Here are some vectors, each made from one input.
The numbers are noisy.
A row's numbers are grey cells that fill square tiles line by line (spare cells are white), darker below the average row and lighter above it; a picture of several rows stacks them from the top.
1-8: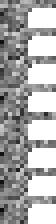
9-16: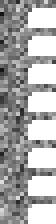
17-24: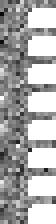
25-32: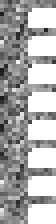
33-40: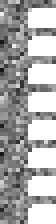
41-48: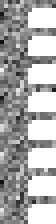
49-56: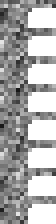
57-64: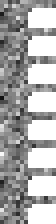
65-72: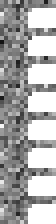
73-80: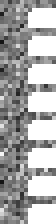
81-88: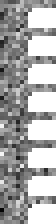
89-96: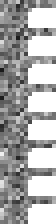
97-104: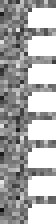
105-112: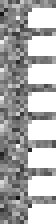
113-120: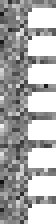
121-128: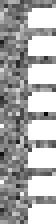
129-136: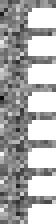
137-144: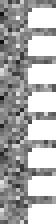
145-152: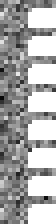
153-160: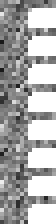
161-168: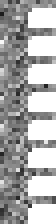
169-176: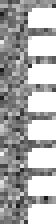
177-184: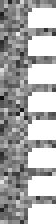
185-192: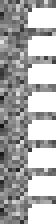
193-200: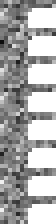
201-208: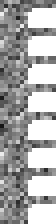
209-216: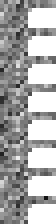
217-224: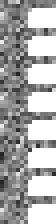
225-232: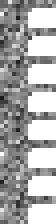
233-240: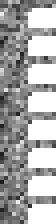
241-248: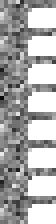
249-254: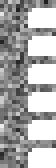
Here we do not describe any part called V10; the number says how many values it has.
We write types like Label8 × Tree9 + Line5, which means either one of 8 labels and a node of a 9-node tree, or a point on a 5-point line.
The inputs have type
Bool × Line7 × V10.
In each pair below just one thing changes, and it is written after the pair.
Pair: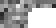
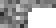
the value of V10
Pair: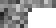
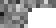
the value of V10
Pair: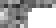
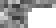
the place on the 7-point line
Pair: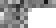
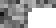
the true/false value
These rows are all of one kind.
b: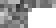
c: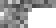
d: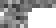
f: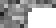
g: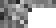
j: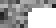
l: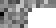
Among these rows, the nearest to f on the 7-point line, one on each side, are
b and j.
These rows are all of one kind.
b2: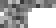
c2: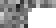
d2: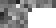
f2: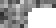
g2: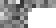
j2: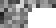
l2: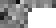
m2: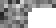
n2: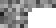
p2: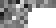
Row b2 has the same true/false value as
c2 and g2.
